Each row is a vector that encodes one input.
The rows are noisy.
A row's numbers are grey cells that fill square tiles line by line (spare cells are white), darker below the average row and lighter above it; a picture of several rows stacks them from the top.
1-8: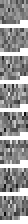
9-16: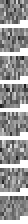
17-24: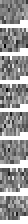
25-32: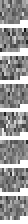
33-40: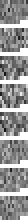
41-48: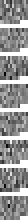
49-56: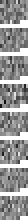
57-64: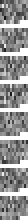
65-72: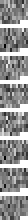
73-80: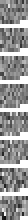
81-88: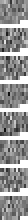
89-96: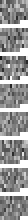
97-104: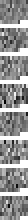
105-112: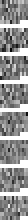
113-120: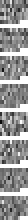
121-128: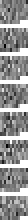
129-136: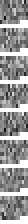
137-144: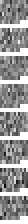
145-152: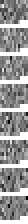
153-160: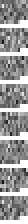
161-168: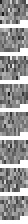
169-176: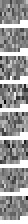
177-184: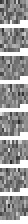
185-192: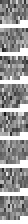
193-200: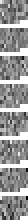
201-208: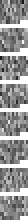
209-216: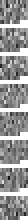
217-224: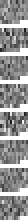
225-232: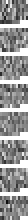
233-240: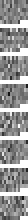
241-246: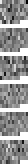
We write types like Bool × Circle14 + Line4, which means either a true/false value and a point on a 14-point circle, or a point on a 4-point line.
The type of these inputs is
Line6 × Tree11 × Tree11 + Tree9.
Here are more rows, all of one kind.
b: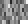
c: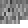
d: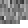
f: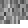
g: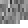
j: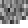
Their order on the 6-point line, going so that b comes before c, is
b, f, c, d, g, j.
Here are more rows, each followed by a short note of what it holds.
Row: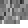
a point on a 6-point line and a node of each of two 11-node trees
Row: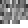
a node of a 9-node tree
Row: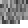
a point on a 6-point line and a node of each of two 11-node trees
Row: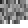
a node of a 9-node tree
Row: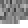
a point on a 6-point line and a node of each of two 11-node trees
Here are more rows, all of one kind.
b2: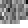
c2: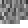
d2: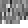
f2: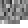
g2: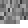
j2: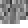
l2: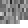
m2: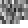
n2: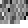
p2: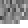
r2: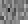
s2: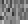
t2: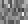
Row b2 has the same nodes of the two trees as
r2 and s2.
